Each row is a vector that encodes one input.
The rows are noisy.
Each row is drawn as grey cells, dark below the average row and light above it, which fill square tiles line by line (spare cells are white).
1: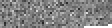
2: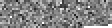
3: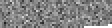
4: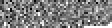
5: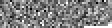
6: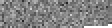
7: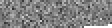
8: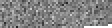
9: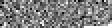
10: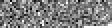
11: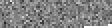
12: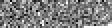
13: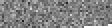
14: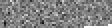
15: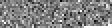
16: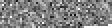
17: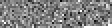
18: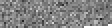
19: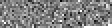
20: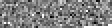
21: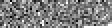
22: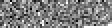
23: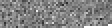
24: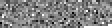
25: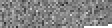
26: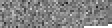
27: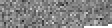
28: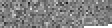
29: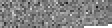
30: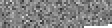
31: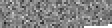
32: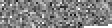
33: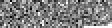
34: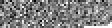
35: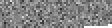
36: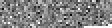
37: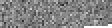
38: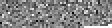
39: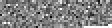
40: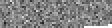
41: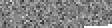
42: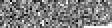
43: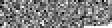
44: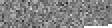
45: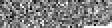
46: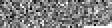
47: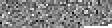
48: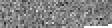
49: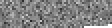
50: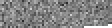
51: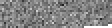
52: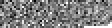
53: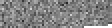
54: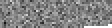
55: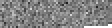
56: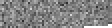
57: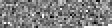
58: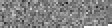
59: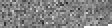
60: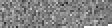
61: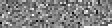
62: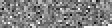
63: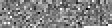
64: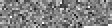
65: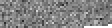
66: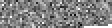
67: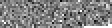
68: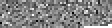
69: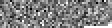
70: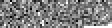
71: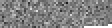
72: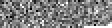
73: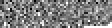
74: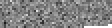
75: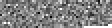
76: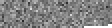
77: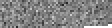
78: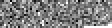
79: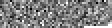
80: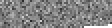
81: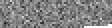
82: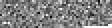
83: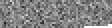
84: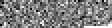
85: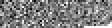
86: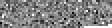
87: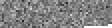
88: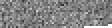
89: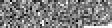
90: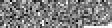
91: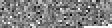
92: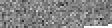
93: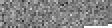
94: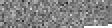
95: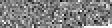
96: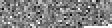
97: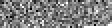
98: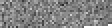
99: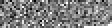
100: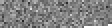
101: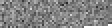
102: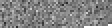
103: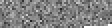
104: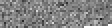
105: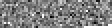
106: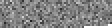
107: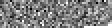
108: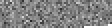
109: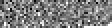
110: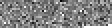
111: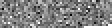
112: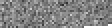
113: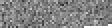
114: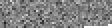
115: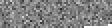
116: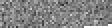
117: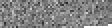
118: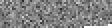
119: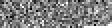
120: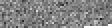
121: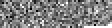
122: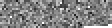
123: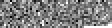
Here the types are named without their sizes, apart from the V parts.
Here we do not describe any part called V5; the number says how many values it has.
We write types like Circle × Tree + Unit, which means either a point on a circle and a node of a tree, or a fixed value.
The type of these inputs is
Bool × (Line × Line + V5) + Label.
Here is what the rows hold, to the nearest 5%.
About 25% of them hold a label. The rest hold a true/false value, together with either a point on each of two lines, or a value of V5.
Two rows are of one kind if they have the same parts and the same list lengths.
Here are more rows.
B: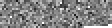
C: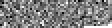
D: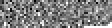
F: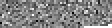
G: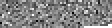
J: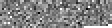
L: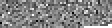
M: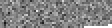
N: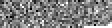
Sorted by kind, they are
B, F, G, J, L
C, D, N
M

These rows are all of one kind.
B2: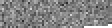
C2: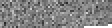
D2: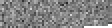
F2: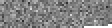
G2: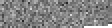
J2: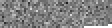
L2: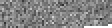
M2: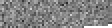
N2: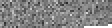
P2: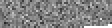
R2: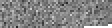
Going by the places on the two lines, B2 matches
D2 and M2.
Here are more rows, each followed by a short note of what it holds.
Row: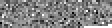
a true/false value and a value of V5
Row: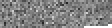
a point on each of two lines and a true/false value
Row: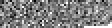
a label
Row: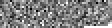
a label
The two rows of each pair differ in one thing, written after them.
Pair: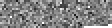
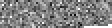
the true/false value
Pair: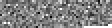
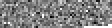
the true/false value
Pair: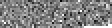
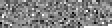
the value of V5
